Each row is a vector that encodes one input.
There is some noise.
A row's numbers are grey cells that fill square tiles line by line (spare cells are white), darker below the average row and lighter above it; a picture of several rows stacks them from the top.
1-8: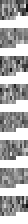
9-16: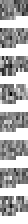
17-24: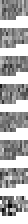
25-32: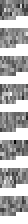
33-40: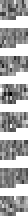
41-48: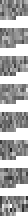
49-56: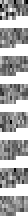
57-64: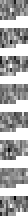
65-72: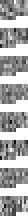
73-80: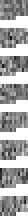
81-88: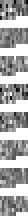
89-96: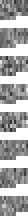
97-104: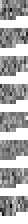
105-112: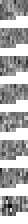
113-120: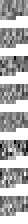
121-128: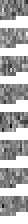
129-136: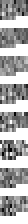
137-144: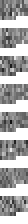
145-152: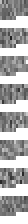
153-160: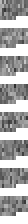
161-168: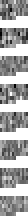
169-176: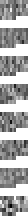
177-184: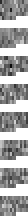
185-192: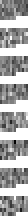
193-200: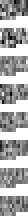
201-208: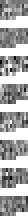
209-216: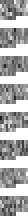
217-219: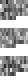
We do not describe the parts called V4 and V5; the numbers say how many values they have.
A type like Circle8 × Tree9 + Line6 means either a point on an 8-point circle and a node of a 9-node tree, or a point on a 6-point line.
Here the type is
Line7 × (Line7 + Line9) × (Unit + V4 × V5).
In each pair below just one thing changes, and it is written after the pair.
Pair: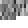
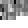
the value of V5
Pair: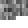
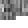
the value of V5
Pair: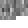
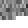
the value of V4
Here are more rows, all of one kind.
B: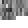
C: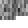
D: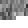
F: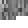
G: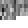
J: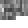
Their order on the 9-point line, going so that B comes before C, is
G, D, F, B, J, C.
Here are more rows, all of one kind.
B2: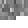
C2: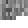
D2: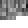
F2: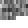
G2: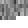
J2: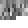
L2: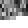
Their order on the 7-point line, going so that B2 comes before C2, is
D2, J2, F2, G2, L2, B2, C2.
